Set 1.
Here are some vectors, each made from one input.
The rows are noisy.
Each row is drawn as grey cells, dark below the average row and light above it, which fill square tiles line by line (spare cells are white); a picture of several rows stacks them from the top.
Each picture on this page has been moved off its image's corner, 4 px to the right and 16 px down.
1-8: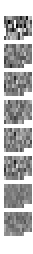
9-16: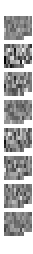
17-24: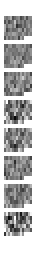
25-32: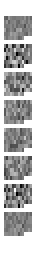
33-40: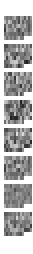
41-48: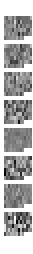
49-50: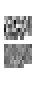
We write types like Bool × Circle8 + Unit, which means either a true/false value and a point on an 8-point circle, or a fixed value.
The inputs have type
Tree9.
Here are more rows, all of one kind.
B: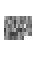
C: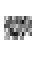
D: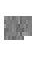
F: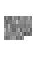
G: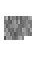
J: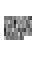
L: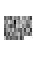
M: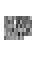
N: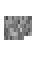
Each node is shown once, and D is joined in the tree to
B, G and J.
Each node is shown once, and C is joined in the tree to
J, L and N.
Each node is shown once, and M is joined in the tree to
N.
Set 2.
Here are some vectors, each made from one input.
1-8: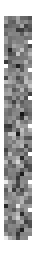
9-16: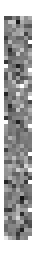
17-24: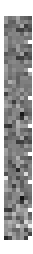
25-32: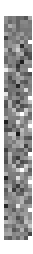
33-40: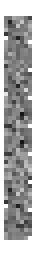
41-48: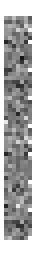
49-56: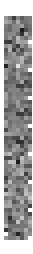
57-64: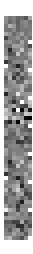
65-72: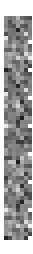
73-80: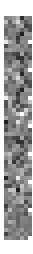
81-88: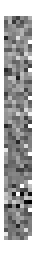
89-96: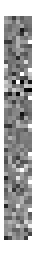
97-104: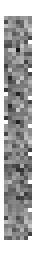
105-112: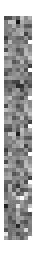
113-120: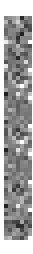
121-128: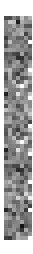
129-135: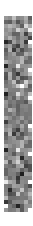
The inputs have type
Tree12 + Unit.
